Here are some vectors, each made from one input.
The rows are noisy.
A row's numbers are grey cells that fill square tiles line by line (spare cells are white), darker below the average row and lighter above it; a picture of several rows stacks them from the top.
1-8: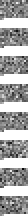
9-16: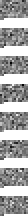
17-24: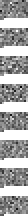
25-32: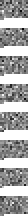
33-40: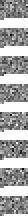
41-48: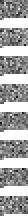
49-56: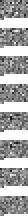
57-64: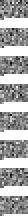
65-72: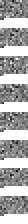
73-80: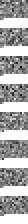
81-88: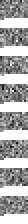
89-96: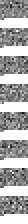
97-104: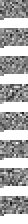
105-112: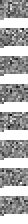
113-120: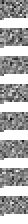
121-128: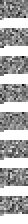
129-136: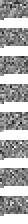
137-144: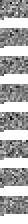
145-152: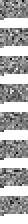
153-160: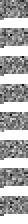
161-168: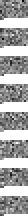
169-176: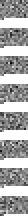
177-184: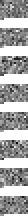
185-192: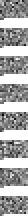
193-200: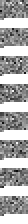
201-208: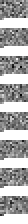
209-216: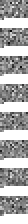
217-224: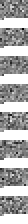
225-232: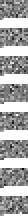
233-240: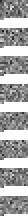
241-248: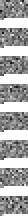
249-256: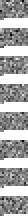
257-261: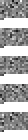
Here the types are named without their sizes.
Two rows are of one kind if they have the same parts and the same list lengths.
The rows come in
4 kinds.
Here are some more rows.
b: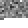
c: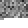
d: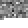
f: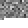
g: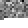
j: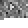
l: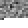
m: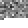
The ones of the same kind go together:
b, l, m
c
d, f, j
g

